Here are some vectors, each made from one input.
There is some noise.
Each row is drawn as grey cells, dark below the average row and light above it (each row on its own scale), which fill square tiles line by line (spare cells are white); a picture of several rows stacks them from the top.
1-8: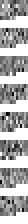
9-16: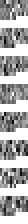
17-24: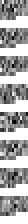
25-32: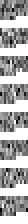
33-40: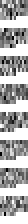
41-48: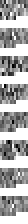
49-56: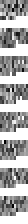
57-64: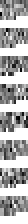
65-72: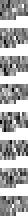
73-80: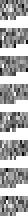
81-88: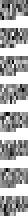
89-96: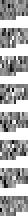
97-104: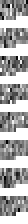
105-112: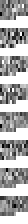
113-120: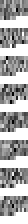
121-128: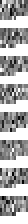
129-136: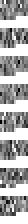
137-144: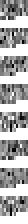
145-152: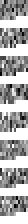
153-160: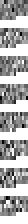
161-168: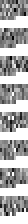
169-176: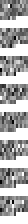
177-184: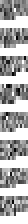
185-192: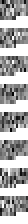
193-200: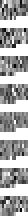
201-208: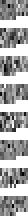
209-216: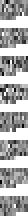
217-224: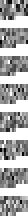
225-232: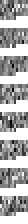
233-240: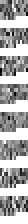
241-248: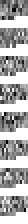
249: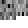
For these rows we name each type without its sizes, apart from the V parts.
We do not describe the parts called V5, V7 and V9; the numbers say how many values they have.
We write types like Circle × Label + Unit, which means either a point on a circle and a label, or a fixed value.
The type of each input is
Bool × Label + (Tree + V7) × V5 + V9.
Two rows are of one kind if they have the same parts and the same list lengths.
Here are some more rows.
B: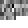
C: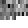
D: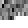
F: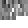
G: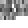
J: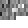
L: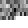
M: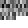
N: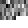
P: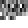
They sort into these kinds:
B, C, F, J, M, N
D, L
G
P

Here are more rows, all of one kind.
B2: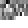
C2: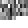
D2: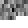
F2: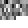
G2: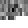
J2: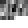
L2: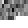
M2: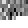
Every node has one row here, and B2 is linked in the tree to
C2 and M2.
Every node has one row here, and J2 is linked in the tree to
L2.
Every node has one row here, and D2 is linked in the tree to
L2 and M2.
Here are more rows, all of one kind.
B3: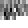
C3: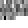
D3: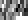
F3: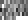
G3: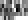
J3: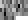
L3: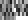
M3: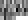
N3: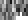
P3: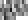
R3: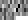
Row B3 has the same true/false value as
J3 and P3.
